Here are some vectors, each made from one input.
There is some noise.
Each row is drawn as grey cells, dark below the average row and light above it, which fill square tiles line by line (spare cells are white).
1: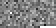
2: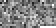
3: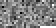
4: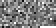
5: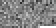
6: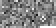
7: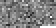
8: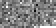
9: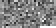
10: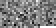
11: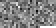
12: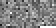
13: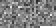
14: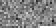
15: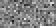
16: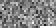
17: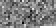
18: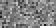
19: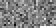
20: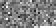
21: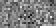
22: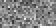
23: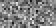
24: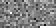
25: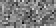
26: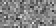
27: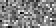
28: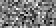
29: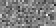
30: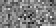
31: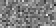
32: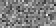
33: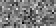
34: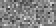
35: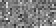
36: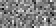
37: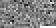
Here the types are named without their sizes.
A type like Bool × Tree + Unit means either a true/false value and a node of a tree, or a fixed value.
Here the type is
Circle + Label.
